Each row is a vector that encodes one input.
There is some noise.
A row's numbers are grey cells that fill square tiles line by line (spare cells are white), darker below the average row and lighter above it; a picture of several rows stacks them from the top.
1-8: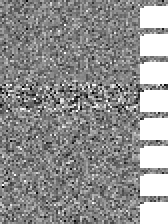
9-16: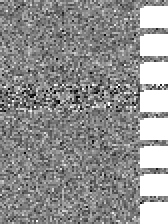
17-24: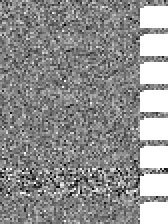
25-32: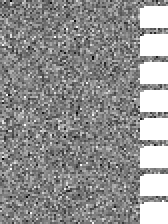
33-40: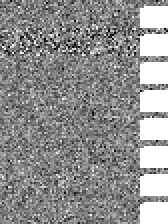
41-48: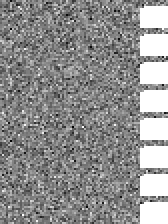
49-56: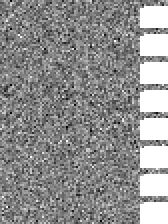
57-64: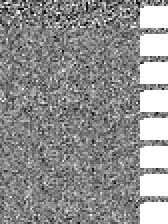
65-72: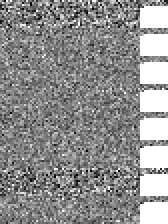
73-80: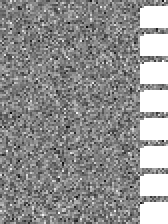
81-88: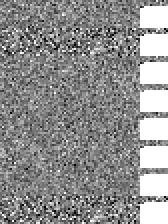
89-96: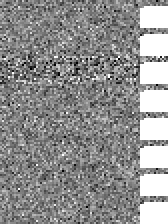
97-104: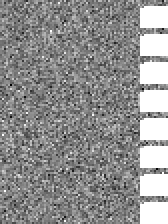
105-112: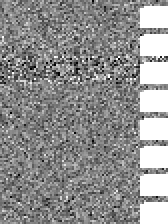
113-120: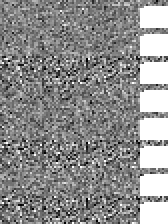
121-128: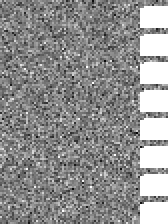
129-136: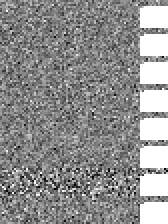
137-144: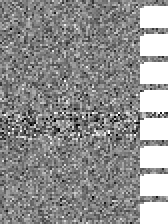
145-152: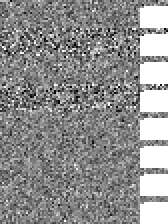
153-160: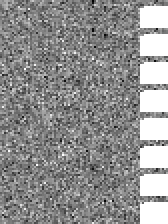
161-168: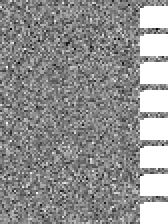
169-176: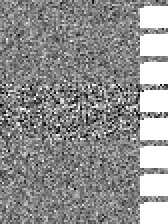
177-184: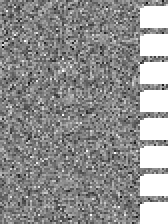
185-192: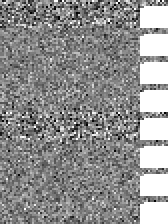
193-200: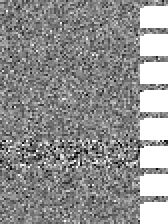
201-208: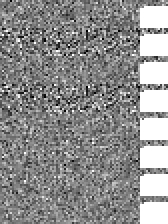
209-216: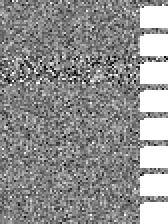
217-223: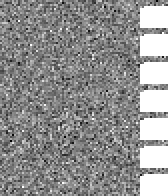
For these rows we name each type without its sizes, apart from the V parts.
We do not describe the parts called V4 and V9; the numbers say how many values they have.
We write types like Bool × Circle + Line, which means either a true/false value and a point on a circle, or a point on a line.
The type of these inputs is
(Bool × Bool × Bool + V9) × Line + V4.
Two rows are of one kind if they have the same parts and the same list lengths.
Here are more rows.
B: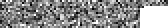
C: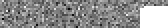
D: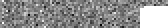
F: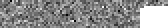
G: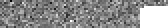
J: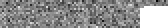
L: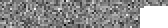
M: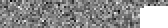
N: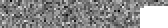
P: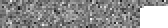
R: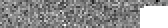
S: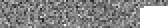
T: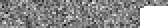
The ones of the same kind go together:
B
C, D, F, J, L, M, N, T
G, P, R, S

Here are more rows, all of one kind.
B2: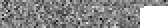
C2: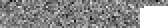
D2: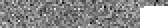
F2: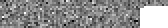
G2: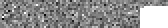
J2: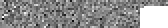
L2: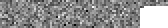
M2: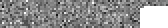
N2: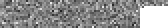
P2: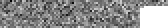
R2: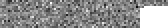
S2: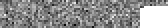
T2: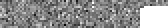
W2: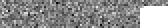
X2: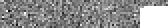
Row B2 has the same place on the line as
G2, J2, W2 and X2.
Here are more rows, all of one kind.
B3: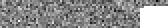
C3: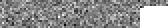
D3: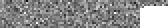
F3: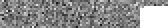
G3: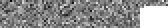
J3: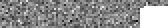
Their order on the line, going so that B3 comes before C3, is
G3, B3, D3, F3, J3, C3.
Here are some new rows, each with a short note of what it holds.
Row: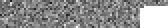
a point on a line and three true/false values
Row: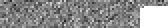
a point on a line and three true/false values
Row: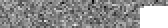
a point on a line and three true/false values
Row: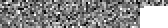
a value of V4
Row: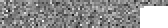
a point on a line and a value of V9
